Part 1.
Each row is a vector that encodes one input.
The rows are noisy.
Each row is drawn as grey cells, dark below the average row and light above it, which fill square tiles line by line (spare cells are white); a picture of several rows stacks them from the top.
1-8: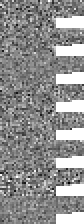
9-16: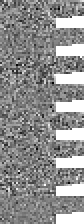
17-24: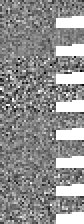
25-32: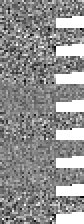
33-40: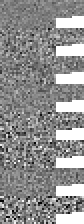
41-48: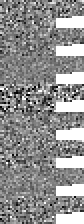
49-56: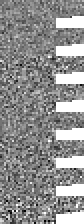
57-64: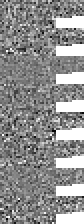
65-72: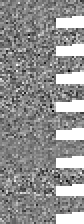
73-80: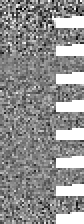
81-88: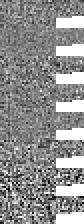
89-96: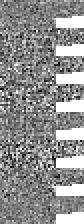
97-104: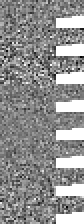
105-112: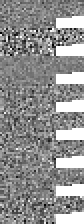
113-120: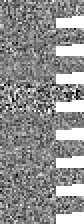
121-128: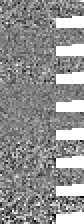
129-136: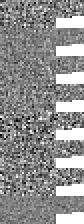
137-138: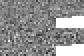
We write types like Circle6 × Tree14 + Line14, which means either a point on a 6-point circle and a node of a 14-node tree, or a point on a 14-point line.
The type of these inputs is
Bool × (Label11 + Line6).
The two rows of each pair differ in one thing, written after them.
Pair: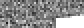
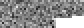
the true/false value
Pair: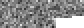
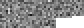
the place on the 6-point line
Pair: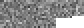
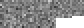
the true/false value
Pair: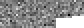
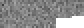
the true/false value
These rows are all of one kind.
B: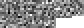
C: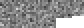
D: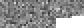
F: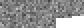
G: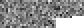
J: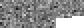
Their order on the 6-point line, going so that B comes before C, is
F, D, J, B, G, C.
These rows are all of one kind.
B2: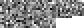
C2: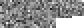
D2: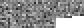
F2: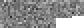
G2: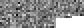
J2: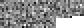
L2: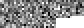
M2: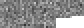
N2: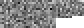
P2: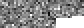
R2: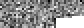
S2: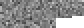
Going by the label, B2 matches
D2 and M2.
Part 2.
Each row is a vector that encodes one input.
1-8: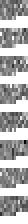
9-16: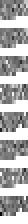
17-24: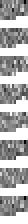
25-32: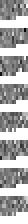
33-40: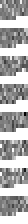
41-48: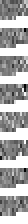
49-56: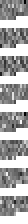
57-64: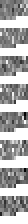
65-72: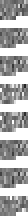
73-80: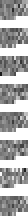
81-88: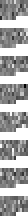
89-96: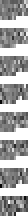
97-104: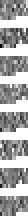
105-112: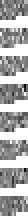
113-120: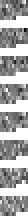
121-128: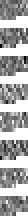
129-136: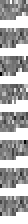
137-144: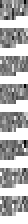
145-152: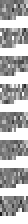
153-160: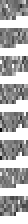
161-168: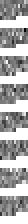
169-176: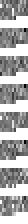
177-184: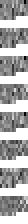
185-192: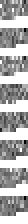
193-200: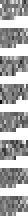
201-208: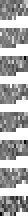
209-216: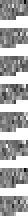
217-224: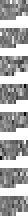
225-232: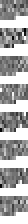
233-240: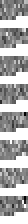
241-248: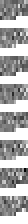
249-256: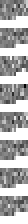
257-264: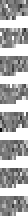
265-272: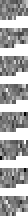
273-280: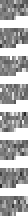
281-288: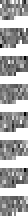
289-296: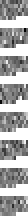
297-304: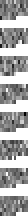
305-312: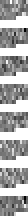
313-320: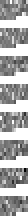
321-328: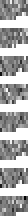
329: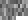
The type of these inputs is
Bool × Bool × Bool + List2(Line4).
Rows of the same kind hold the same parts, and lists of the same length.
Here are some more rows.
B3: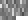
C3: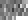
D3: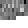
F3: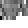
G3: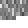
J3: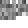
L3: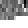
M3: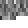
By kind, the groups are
B3, F3, G3, J3, M3
C3
D3
L3

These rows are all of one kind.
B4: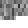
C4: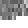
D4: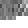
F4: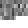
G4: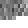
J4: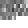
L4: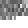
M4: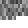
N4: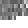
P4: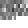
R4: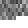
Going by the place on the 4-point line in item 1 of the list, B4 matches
F4, M4 and R4.
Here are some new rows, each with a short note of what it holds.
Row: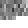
a list of two items
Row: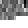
the empty list
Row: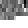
the empty list
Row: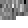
a list of one item
